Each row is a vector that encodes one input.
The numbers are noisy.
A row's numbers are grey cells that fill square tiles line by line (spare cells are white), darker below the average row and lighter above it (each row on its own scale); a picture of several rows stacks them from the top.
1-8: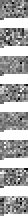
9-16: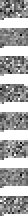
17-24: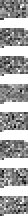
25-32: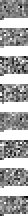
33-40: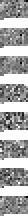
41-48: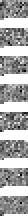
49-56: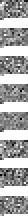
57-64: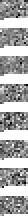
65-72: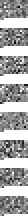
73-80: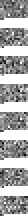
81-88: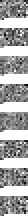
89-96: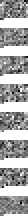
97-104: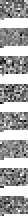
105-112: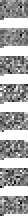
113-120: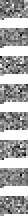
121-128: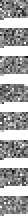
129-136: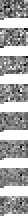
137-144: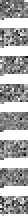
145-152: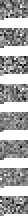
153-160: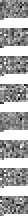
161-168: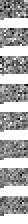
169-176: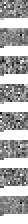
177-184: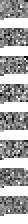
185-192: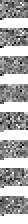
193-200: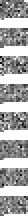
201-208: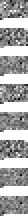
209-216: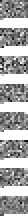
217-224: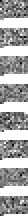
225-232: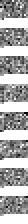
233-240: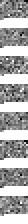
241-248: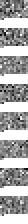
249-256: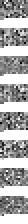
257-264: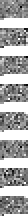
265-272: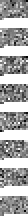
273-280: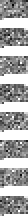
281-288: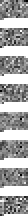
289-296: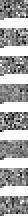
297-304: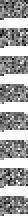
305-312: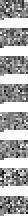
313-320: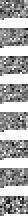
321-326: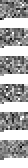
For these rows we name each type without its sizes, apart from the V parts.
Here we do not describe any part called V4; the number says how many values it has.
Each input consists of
a list of items, each a true/false value and a value of V4.
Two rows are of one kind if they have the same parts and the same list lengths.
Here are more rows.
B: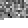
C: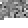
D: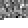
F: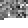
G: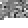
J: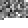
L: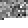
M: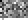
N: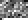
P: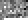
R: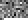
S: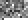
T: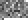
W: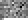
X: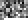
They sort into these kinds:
B, J, S, T, X
C, G
D, F, L, M, N, P, R
W

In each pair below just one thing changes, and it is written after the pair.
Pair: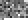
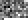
the true/false value in item 1 of the list
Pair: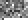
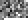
the value of V4 in item 1 of the list
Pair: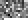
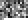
the true/false value in item 1 of the list
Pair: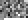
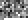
the value of V4 in item 1 of the list
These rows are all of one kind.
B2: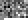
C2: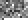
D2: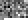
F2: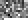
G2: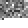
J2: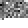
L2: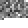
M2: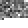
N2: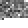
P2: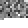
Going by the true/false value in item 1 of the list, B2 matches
D2, J2 and P2.
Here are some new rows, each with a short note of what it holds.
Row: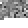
the empty list
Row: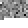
the empty list
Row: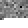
a list of two items
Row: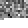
a list of one item
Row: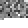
a list of one item
